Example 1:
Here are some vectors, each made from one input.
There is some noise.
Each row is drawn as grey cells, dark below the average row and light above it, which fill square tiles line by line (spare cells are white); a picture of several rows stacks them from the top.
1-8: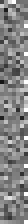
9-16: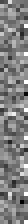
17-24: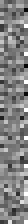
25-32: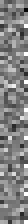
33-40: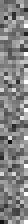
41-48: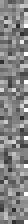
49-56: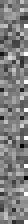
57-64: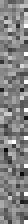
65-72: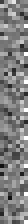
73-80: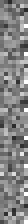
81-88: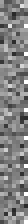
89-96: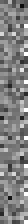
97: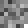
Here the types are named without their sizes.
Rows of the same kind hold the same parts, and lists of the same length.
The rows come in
2 kinds.
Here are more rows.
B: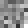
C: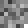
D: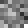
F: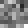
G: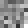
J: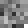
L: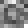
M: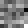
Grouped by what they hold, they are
B, C, G, J, M
D, F, L

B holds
a label.
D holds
a point on each of two lines.
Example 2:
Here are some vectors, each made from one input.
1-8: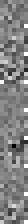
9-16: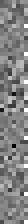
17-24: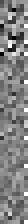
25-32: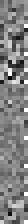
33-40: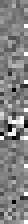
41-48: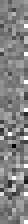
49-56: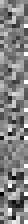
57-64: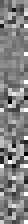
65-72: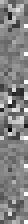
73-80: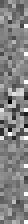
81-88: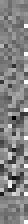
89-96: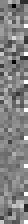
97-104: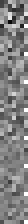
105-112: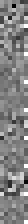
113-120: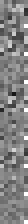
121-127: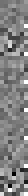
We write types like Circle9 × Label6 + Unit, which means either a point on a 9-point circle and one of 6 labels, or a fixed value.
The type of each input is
Bool × Bool × Bool × Bool + Line8.
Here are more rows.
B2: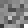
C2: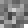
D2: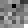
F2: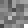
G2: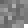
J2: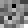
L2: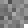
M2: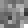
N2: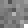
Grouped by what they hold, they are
B2, C2, F2, G2, L2, M2, N2
D2, J2

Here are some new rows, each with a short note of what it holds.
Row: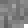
four true/false values
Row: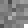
four true/false values
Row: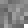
four true/false values
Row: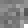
four true/false values
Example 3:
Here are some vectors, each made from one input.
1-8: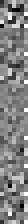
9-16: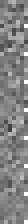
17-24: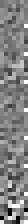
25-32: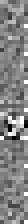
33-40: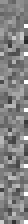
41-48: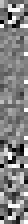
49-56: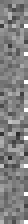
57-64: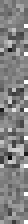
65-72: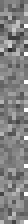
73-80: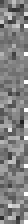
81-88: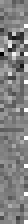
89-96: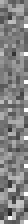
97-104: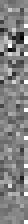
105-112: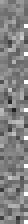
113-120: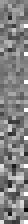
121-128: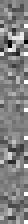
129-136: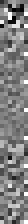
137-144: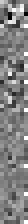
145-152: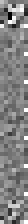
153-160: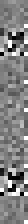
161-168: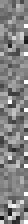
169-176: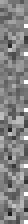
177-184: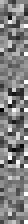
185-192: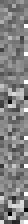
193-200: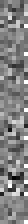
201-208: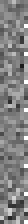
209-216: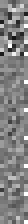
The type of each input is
(Bool × Bool × Bool × Bool + Unit) × Line11.
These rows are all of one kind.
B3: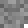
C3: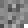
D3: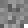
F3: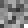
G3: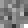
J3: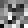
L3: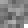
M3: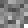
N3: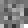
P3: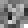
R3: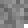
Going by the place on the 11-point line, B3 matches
M3, N3 and R3.
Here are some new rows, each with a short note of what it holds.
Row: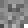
a point on an 11-point line and four true/false values
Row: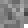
a point on an 11-point line and four true/false values
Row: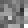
a point on an 11-point line
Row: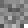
a point on an 11-point line and four true/false values
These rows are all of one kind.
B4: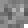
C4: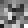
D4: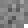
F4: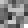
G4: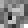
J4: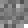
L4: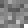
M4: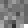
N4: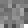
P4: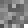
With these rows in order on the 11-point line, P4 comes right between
D4 and F4.
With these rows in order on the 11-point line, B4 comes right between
D4 and L4.
